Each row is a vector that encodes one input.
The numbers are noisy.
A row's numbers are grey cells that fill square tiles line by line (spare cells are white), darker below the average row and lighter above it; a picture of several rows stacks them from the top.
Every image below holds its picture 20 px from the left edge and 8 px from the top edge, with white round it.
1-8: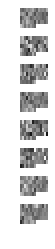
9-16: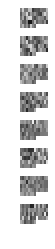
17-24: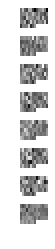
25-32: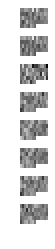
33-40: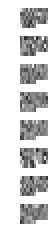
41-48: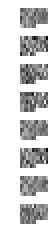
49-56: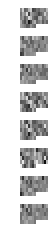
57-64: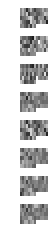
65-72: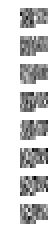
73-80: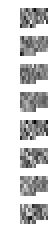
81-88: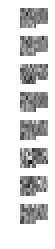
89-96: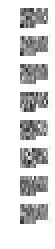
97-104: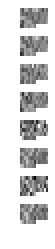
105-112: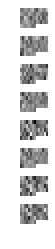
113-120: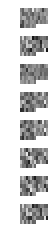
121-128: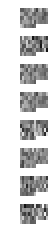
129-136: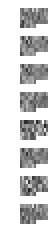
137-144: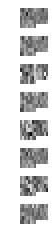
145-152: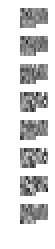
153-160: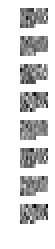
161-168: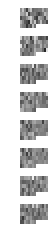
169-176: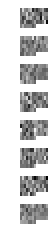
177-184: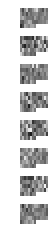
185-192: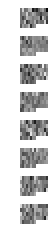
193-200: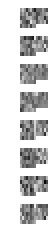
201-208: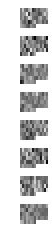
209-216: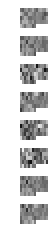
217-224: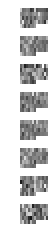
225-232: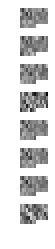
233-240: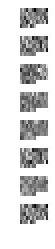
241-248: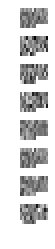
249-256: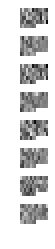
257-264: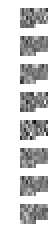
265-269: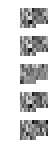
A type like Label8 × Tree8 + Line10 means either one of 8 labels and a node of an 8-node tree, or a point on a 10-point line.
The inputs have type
Circle13 + (Circle14 + Tree9 + Unit) × Line12.
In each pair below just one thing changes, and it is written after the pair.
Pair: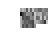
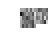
the place on the 12-point line
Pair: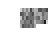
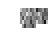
the place on the 12-point line
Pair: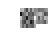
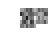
the place on the 12-point line
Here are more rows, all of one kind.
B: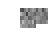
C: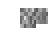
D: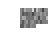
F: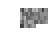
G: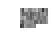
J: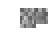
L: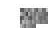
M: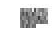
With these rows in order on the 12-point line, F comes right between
B and G.
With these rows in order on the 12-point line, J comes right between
C and L.
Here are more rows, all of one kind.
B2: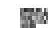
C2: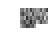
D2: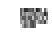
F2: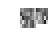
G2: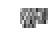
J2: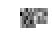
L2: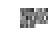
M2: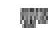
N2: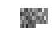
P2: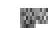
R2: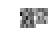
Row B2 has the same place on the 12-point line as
F2 and M2.
